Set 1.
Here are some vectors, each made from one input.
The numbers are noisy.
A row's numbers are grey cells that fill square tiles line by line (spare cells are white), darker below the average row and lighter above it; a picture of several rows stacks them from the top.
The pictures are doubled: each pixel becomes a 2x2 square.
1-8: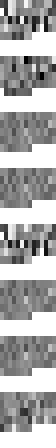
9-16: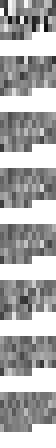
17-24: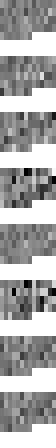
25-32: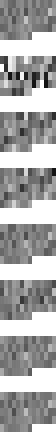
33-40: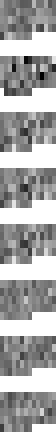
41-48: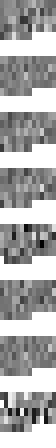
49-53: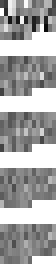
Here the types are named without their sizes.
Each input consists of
either a point on a circle and a true/false value, or a fixed value.
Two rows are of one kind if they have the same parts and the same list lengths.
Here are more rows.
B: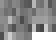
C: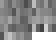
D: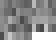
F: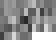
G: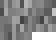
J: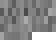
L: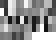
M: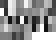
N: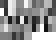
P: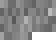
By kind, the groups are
B, C, D, F, G, J, P
L, M, N

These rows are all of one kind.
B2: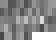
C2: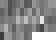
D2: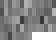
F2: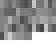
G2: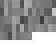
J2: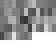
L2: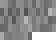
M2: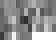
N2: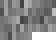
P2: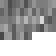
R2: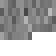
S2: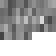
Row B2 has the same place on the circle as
C2, P2 and S2.
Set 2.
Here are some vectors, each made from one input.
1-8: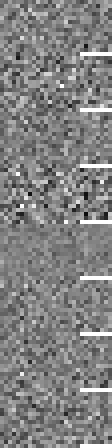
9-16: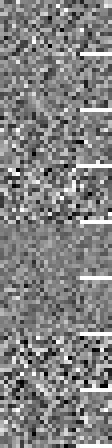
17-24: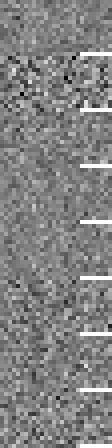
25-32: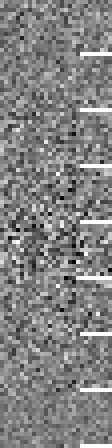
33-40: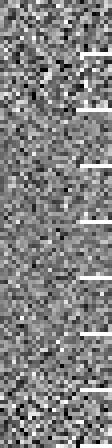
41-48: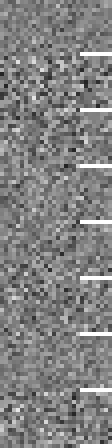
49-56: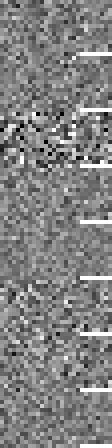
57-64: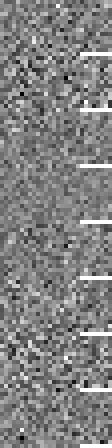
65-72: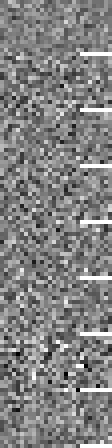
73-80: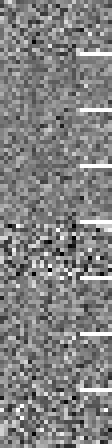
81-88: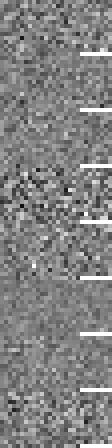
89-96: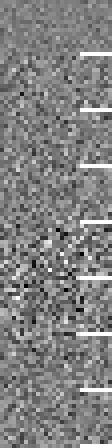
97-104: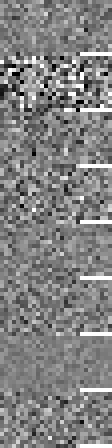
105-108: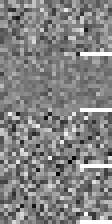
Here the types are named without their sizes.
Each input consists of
either a point on a line, or a node of a tree.
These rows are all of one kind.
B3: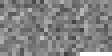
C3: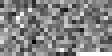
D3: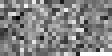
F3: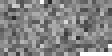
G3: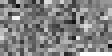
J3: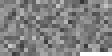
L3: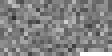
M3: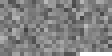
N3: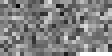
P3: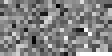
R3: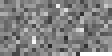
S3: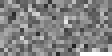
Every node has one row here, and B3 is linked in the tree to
C3 and S3.
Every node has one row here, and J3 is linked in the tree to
L3.
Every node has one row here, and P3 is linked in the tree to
L3.
